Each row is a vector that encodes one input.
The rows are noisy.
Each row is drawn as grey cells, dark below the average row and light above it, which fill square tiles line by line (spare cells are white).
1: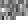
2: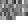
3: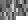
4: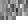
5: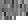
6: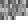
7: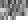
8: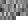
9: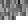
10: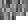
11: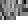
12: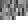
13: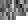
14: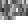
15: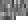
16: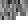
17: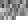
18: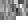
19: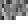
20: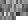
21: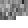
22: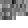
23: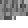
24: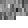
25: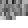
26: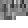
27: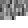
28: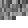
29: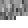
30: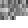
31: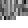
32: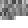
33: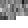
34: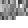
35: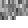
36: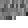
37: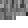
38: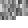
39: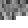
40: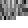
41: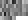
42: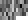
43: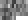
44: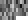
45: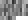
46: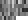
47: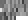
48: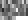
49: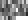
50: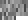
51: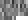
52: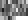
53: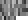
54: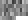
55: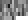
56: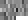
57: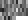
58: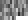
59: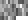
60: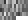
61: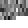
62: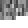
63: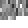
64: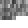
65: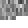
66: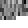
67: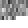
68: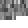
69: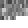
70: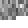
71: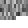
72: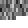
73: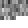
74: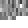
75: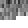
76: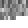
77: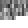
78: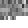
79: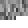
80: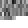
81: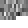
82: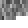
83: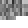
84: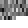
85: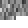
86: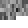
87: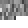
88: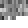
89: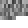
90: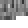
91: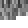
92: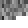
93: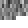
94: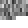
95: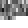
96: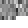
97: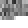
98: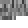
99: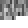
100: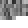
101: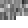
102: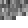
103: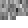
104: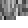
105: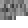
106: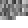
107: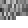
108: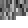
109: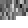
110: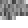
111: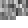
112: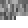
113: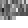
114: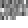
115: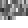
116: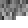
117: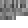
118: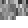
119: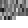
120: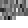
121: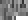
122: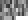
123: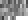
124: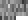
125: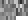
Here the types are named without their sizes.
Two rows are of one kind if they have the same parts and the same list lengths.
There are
2 kinds of row.
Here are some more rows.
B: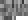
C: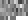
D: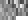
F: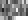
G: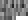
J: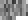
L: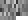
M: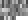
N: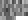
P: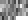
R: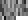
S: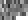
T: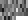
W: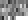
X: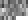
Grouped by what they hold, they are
B, C, D, G, J, M, N, P, S, W, X
F, L, R, T

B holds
two labels and a point on a line.
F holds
a point on a line.
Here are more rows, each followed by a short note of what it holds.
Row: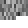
a point on a line
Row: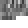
two labels and a point on a line
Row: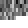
a point on a line
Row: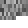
a point on a line
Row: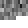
two labels and a point on a line
